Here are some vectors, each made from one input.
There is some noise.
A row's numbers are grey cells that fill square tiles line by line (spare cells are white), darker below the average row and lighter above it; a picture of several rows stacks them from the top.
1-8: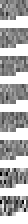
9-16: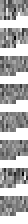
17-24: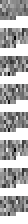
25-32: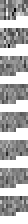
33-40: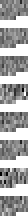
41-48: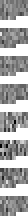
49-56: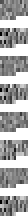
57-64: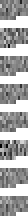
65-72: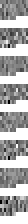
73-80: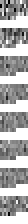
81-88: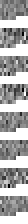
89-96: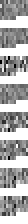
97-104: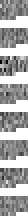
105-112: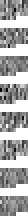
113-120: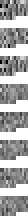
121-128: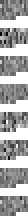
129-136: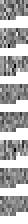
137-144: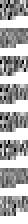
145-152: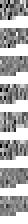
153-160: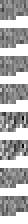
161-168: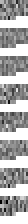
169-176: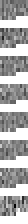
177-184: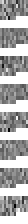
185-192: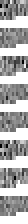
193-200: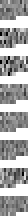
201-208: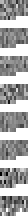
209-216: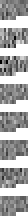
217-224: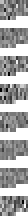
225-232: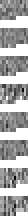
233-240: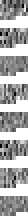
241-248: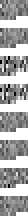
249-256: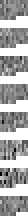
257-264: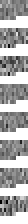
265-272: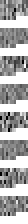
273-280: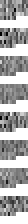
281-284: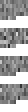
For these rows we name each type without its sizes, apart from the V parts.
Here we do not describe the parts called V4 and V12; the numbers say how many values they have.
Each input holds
a value of V4, together with either a fixed value, or a label, a true/false value and a value of V12.
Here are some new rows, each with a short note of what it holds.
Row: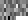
a label, a true/false value, a value of V4 and a value of V12
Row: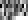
a value of V4
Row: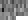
a label, a true/false value, a value of V4 and a value of V12
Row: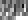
a label, a true/false value, a value of V4 and a value of V12
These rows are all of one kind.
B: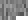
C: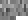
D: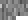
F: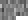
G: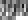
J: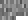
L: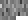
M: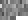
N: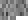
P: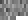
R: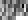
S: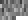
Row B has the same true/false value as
D, F and N.
